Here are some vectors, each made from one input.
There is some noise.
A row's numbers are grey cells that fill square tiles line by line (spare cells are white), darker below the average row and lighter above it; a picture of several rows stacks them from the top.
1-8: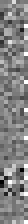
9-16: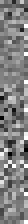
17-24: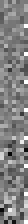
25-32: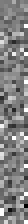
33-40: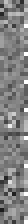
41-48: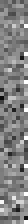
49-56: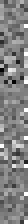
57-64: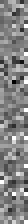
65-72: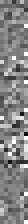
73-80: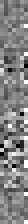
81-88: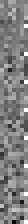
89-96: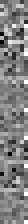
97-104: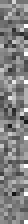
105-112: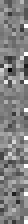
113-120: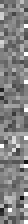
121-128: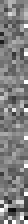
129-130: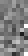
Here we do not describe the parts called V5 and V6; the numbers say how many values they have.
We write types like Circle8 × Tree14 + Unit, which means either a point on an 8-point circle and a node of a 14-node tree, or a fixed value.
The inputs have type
(Line4 + Line7) × V5 + V6.
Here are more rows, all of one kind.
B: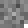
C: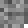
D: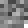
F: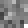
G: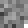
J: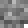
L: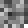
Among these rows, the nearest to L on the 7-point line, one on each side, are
C and J.
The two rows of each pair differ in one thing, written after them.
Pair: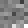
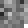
the place on the 4-point line
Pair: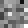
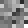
the place on the 4-point line
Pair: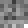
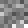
the value of V5
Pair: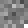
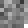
the value of V5
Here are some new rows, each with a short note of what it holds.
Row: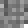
a value of V6
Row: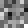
a value of V6
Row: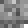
a value of V6
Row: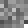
a value of V6
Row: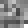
a value of V6
